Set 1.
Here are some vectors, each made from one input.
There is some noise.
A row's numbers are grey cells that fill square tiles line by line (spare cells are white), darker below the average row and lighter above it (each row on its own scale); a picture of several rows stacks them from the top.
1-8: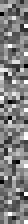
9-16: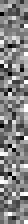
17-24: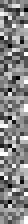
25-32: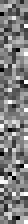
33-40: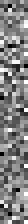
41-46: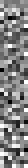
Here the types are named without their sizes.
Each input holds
a point on a line.
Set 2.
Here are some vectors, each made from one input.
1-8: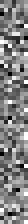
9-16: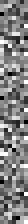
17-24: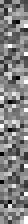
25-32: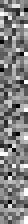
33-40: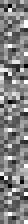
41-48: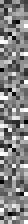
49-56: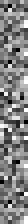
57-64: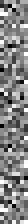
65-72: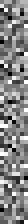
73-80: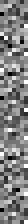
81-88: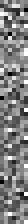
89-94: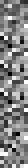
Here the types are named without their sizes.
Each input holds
a point on a line.
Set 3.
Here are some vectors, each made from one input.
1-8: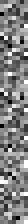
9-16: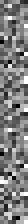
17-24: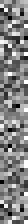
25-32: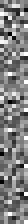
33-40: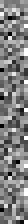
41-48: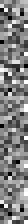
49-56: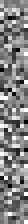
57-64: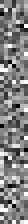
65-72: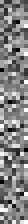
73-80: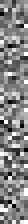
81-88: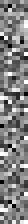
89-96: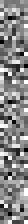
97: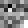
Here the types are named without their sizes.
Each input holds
a point on a line.
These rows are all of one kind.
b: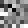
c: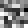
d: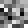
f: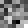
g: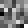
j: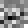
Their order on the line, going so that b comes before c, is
j, d, g, f, b, c.
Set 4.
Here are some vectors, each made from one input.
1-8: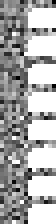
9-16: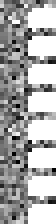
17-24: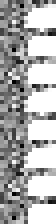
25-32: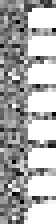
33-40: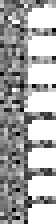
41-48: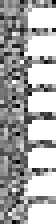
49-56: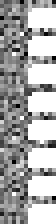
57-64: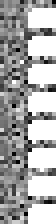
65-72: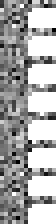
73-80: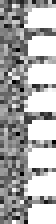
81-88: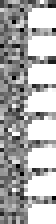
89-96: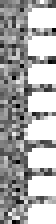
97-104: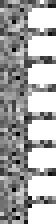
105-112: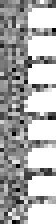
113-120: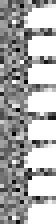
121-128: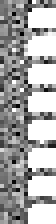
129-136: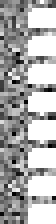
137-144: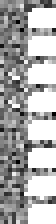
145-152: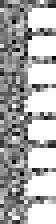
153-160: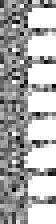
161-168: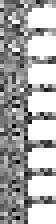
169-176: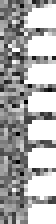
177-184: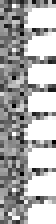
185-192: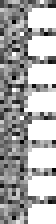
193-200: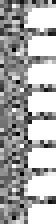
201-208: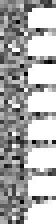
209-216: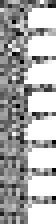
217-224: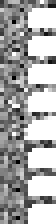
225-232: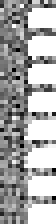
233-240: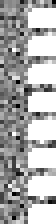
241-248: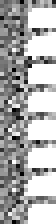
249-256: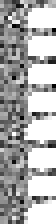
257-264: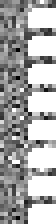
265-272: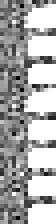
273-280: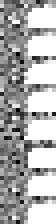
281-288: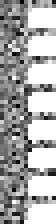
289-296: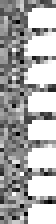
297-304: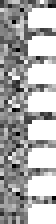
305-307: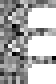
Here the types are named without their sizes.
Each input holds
a point on a line.
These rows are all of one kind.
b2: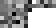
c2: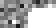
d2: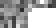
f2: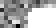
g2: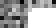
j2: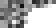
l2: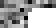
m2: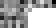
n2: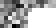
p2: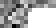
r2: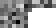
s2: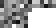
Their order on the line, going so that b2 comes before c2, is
r2, b2, s2, l2, d2, m2, g2, j2, c2, f2, n2, p2.
